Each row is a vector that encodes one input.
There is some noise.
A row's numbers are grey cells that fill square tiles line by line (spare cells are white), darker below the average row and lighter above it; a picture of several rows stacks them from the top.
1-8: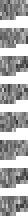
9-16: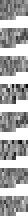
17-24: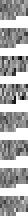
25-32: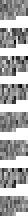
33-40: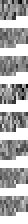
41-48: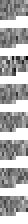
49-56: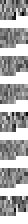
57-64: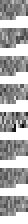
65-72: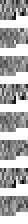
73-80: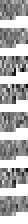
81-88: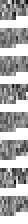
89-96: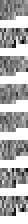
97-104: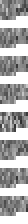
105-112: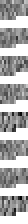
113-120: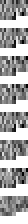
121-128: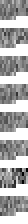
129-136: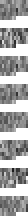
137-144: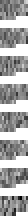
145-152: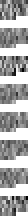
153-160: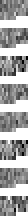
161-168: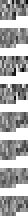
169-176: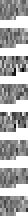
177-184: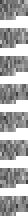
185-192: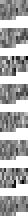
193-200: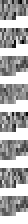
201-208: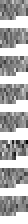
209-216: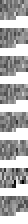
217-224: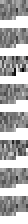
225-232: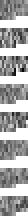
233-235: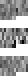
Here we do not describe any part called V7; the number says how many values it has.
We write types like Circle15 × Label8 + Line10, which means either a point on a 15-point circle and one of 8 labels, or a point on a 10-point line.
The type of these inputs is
Bool × (Circle10 + Unit) × Line6 + V7.
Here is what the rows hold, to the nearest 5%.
About 70% of them hold a point on a 6-point line and a true/false value, together with either a point on a 10-point circle, or a fixed value. The rest hold a value of V7.
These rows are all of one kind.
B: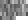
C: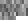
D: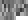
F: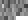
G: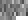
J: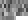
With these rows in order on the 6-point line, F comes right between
C and G.
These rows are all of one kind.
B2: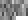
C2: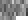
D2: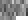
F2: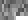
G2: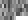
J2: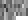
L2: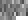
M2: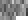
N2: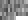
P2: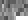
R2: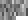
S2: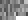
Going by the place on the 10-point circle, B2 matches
C2, D2, L2 and M2.
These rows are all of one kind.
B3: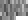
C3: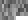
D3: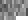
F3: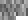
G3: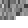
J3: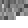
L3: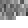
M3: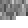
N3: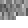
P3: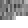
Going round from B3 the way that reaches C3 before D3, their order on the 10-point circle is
B3, G3, J3, P3, C3, D3, N3, F3, L3, M3.
